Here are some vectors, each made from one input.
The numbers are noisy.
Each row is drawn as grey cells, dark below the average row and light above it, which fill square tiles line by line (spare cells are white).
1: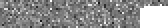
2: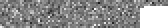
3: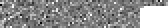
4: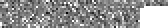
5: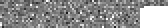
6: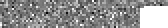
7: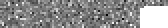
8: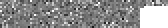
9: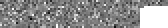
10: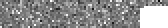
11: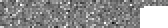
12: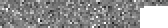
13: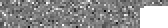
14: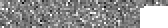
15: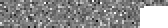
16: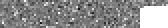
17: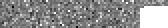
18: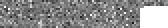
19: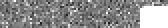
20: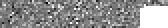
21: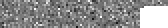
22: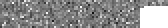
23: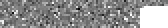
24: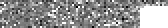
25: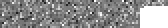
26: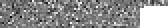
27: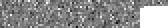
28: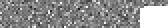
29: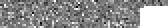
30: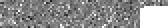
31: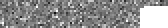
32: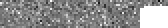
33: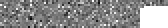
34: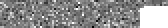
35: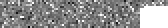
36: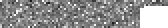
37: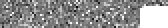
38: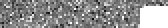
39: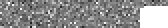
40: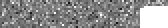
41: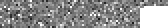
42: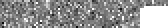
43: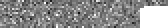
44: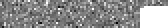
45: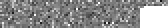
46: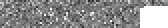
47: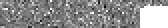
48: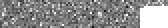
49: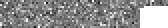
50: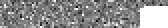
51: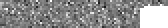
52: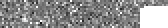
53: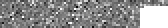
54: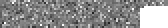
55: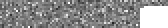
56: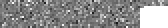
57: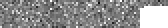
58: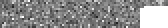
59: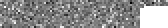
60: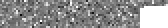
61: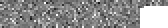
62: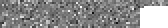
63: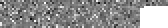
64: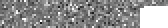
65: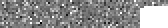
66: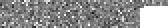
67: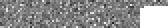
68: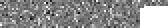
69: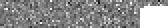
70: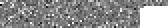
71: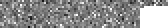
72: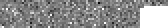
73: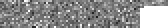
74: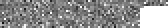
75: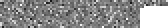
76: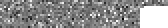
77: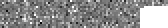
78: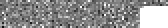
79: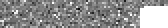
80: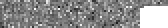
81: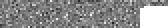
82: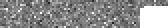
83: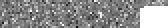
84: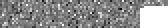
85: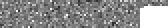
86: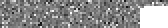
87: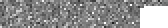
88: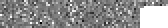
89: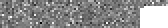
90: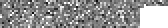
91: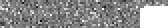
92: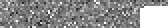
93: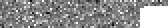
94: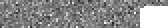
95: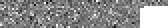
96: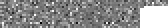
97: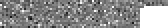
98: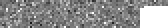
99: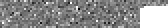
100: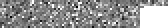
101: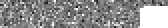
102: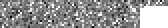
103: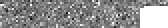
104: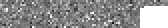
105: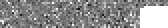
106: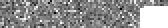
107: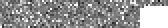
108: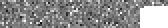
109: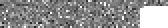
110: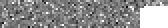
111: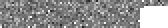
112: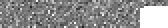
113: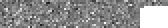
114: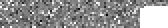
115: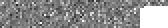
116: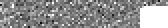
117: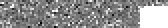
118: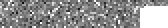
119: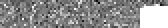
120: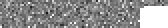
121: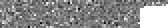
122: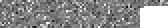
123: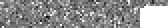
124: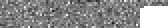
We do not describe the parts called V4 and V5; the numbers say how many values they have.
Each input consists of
either a point on a 6-point line and a value of V4, or a true/false value and a value of V5.
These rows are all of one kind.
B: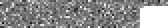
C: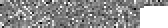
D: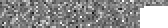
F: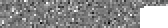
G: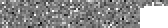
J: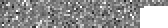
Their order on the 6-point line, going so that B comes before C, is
D, J, B, F, C, G.
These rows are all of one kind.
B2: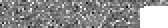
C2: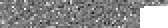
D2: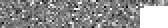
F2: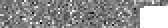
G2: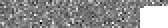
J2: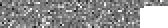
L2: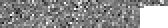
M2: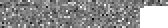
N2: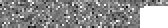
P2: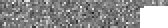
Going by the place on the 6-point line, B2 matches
D2, L2, N2 and P2.
